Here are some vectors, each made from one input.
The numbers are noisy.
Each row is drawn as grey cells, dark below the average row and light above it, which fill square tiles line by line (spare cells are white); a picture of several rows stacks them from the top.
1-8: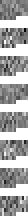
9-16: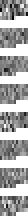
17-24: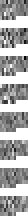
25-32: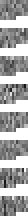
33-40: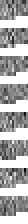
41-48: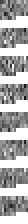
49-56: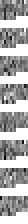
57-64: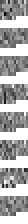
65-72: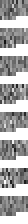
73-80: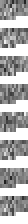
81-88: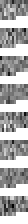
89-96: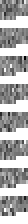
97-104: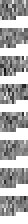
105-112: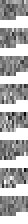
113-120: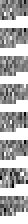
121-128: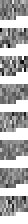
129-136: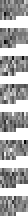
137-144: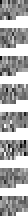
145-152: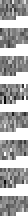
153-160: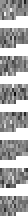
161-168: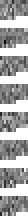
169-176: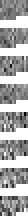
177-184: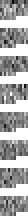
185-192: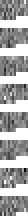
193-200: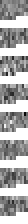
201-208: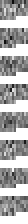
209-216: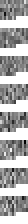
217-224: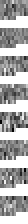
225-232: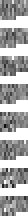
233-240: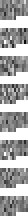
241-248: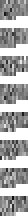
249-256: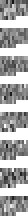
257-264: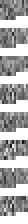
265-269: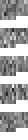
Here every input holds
a list of up to three points on an 8-point line.
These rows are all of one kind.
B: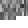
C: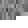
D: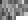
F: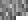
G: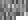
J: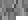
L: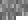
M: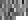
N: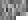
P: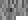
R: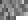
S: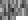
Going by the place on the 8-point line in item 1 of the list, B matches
C, F, L and N.
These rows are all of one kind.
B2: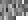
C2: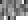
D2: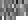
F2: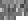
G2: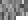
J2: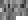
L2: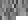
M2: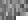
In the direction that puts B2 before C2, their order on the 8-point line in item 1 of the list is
J2, L2, F2, D2, B2, G2, M2, C2.
